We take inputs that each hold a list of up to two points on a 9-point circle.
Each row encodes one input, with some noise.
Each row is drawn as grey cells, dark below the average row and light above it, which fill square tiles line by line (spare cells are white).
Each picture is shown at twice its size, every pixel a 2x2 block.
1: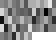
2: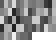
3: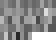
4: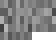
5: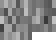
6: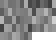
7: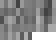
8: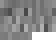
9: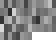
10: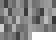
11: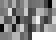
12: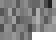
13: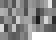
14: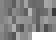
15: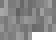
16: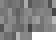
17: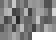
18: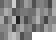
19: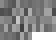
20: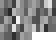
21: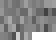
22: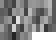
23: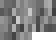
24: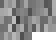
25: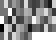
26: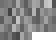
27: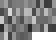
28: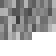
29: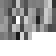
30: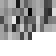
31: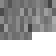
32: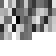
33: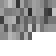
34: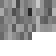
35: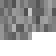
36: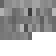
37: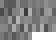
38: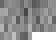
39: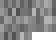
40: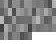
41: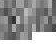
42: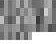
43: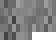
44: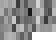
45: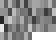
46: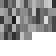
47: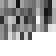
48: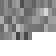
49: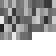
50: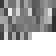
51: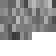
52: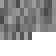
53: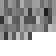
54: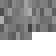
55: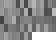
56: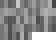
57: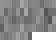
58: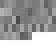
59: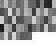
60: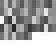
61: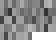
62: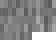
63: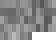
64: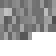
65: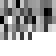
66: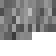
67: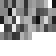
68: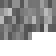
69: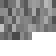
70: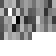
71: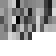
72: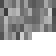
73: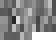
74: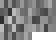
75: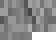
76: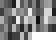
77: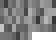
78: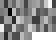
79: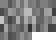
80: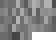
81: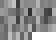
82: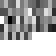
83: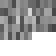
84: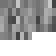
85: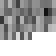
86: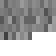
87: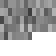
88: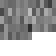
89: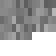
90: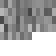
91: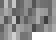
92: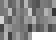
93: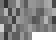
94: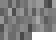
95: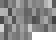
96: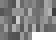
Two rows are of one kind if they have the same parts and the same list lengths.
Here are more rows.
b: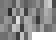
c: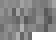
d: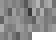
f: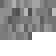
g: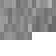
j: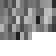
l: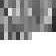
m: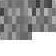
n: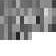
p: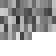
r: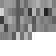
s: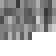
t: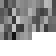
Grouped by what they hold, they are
b, d, f, g, j, n, p, r
c, m, s, t
l

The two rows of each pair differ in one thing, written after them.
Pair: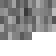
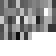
the place on the 9-point circle in item 2 of the list
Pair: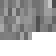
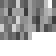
the place on the 9-point circle in item 1 of the list
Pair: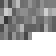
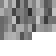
the place on the 9-point circle in item 1 of the list
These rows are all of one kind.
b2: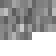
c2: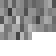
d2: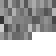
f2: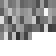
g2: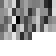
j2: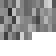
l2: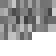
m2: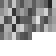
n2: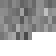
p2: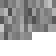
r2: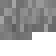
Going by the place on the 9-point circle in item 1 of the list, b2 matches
j2 and p2.
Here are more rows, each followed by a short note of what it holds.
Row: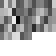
a list of two items
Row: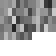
a list of two items
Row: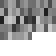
the empty list
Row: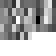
a list of two items
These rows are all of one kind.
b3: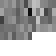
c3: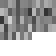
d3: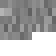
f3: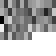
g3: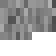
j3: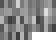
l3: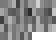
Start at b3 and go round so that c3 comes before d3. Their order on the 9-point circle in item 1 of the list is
b3, j3, g3, c3, d3, f3, l3.
